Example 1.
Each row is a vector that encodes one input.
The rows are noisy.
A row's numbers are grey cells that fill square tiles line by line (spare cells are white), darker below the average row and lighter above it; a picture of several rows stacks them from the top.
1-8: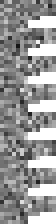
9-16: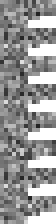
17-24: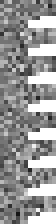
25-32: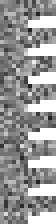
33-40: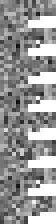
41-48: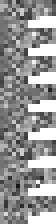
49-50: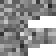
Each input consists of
one of 8 labels.
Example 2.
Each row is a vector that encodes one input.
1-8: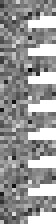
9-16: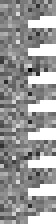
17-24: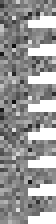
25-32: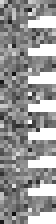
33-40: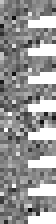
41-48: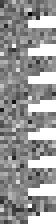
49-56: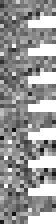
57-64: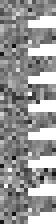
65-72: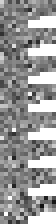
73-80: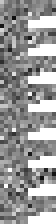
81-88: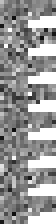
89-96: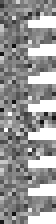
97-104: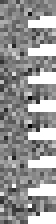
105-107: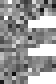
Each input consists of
either a fixed value, or a point on a 3-point line and a point on a 4-point line.
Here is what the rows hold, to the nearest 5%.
About 10% of them hold a fixed value. The rest hold a point on a 3-point line and a point on a 4-point line.
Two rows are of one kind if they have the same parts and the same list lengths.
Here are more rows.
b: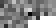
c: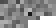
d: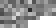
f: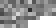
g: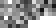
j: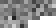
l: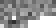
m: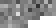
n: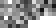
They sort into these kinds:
b, c, d, f, j, l, m
g, n

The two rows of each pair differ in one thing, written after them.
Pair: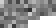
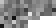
the place on the 3-point line
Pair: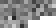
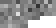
the place on the 3-point line
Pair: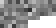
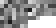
the place on the 3-point line
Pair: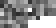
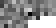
the place on the 3-point line
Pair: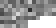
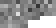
the place on the 3-point line
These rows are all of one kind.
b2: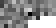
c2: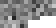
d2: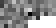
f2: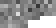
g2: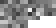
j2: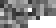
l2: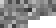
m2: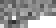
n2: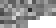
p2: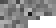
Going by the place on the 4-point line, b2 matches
d2 and j2.
